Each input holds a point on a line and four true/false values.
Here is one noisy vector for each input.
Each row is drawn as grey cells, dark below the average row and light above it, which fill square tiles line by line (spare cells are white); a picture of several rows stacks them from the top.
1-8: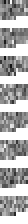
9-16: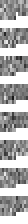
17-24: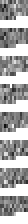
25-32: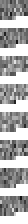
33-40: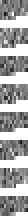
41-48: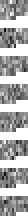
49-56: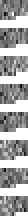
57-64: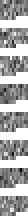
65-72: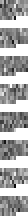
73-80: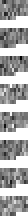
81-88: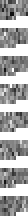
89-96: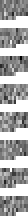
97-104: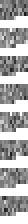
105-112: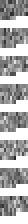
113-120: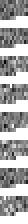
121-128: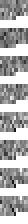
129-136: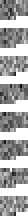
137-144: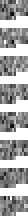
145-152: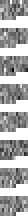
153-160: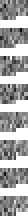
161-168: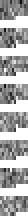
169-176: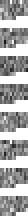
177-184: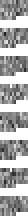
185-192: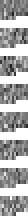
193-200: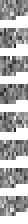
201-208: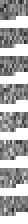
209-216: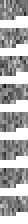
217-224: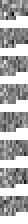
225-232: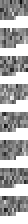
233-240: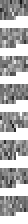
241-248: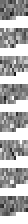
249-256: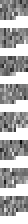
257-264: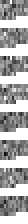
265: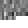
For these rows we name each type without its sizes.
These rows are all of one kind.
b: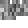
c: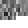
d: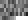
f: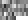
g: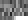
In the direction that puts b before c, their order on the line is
b, d, g, c, f.
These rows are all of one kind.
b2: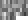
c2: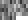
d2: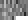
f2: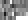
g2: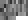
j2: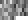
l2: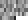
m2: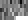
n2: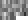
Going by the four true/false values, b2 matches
d2, j2 and n2.
